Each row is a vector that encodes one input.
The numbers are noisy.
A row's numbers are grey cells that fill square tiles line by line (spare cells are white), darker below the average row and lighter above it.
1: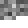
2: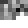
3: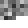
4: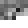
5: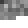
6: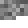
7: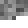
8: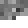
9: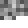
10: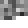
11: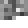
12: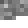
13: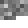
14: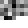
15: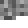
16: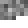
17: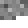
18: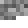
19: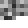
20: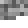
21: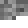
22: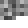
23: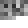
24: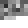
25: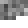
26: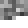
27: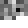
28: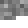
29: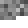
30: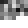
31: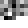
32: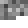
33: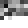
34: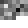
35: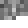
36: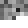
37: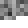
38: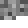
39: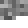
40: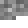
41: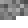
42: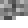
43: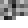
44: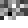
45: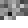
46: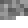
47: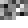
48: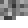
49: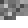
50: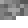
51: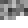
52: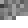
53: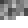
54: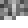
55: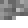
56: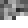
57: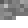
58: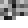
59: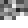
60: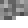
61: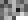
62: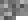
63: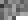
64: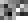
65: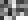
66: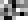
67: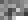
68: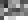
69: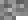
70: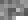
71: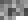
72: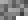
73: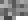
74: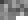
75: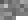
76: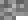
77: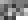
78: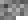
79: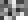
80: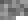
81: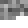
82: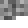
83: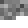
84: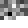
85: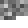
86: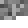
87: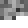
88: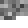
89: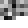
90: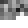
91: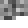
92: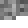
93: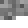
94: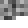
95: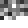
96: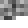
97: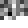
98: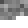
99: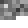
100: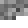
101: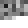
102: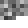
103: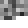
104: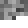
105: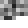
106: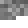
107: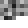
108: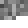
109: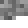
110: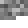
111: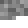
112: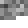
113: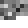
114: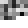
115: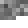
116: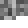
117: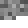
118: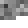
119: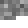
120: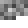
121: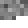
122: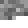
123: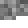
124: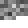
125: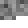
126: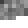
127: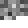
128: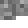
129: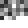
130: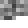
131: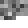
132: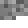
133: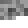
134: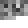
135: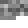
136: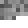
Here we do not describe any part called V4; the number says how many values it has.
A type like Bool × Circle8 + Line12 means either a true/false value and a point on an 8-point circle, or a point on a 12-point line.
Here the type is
Bool × Bool × Bool + Circle10 × V4 + Unit.
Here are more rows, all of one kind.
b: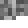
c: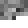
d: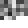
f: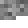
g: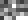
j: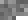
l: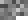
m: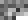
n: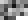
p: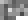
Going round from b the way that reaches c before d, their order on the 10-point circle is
b, c, f, n, d, p, m, g, l, j.
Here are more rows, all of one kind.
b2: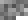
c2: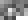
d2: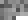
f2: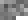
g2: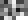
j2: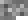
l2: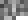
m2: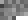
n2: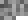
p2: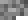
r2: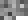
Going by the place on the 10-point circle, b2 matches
c2, f2, g2 and r2.
